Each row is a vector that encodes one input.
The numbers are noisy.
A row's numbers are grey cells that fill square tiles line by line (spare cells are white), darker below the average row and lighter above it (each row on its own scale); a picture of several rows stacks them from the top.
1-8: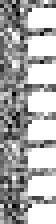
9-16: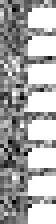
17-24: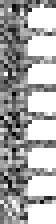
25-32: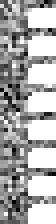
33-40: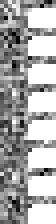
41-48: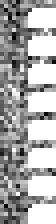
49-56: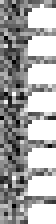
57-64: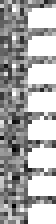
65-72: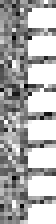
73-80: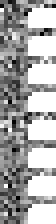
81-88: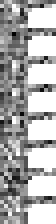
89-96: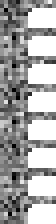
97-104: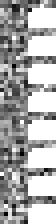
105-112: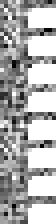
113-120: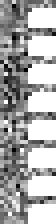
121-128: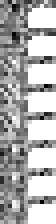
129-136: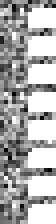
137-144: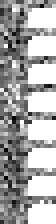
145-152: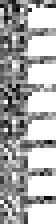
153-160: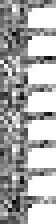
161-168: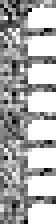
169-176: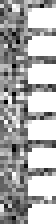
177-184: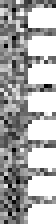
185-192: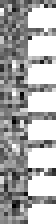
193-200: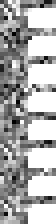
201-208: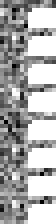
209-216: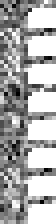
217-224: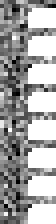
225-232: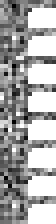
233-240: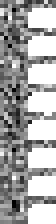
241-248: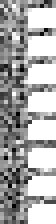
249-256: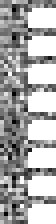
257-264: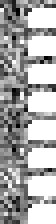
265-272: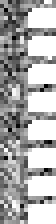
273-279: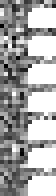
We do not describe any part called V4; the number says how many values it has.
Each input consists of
a list of up to two items, each a true/false value and a value of V4.
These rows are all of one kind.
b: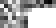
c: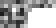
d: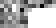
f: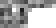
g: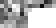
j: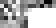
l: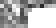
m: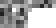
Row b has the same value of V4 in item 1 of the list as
j and m.
